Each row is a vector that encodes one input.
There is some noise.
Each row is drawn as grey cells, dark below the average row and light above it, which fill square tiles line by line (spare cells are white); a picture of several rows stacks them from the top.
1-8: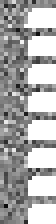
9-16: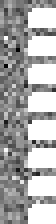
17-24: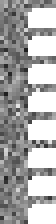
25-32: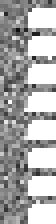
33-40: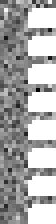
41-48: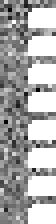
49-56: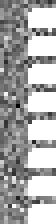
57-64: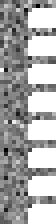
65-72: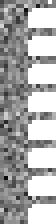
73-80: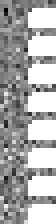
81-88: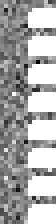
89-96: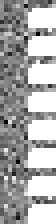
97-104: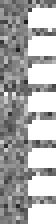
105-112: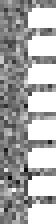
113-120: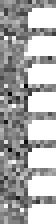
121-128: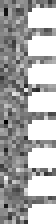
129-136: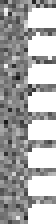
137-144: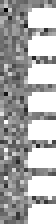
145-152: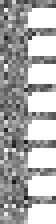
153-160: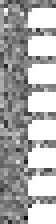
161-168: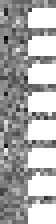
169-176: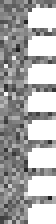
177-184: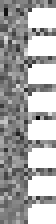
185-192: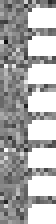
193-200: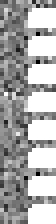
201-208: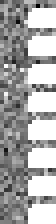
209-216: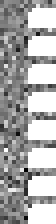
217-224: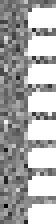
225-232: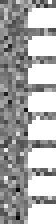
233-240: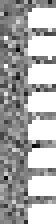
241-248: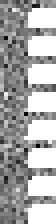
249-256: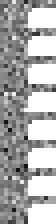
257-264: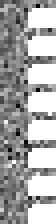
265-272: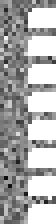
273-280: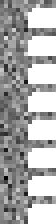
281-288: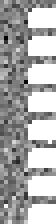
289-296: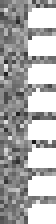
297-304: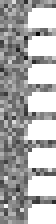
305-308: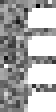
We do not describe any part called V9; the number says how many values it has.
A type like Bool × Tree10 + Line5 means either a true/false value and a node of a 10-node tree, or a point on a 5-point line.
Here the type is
Bool × Line11 × V9 + List2(Line7).
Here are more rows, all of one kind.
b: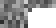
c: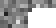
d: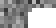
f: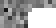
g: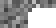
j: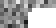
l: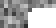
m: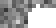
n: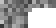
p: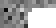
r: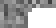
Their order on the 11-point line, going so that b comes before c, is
n, f, p, d, r, g, b, m, c, j, l.
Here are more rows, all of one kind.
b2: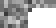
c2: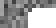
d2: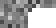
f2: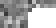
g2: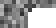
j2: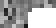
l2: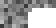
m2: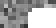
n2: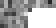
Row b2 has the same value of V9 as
f2 and m2.
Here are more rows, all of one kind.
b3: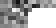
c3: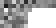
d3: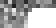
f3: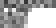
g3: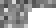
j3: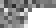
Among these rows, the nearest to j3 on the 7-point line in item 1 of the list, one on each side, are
c3 and f3.
